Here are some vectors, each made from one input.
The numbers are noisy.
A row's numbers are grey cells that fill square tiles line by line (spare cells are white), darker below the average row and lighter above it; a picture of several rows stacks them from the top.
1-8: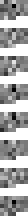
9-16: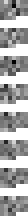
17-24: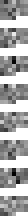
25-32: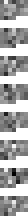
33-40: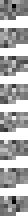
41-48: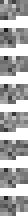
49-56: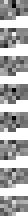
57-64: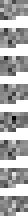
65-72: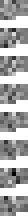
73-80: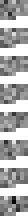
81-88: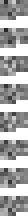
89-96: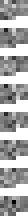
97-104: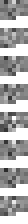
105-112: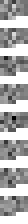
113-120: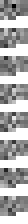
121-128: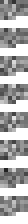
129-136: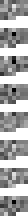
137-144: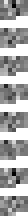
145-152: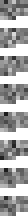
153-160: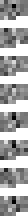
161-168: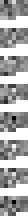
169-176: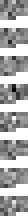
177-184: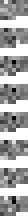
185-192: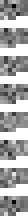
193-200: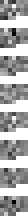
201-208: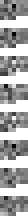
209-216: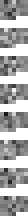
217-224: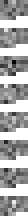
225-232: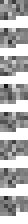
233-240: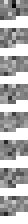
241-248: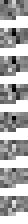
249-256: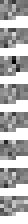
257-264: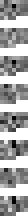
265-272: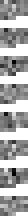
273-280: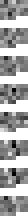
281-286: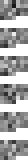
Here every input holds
a true/false value, together with either a fixed value, or a point on a 3-point line and a point on a 4-point line.
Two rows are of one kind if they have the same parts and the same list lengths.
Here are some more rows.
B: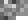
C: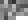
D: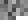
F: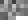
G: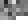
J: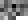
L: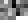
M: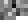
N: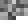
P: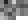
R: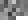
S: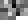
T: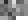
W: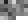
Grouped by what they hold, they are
B, C, D, F, G, N, P, R, T, W
J, L, M, S

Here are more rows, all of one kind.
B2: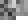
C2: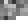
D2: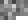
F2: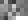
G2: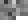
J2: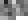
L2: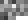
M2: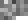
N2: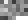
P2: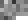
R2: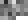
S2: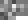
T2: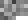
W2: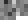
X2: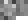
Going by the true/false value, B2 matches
G2, J2, R2 and W2.
